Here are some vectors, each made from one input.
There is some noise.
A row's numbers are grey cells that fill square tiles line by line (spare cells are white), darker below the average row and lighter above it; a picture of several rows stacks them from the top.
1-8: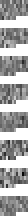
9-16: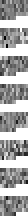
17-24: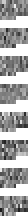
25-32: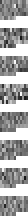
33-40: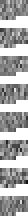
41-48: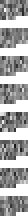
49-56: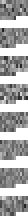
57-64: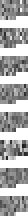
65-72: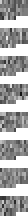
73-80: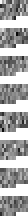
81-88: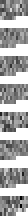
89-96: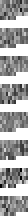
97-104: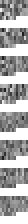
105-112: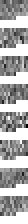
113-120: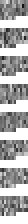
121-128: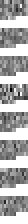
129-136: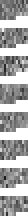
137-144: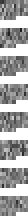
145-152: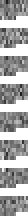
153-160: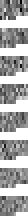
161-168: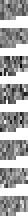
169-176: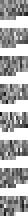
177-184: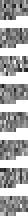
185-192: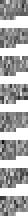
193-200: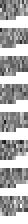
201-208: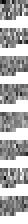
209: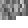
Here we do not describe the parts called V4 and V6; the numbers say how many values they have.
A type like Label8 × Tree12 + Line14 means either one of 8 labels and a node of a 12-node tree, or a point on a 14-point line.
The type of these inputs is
(Bool × V6 + Label8) × (Tree7 + V4).
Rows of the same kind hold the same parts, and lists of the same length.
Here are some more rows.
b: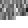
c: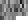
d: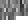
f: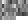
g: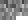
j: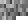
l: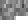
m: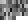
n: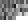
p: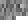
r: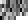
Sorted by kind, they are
b, f
c, l, m, n
d, j
g, p, r

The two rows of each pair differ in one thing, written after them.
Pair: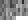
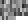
the true/false value
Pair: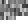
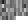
the value of V6
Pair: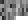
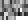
the value of V6
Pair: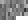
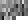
the value of V6
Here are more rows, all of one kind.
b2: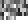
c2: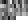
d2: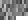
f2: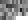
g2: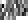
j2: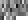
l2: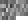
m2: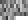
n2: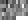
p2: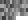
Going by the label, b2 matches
g2 and p2.
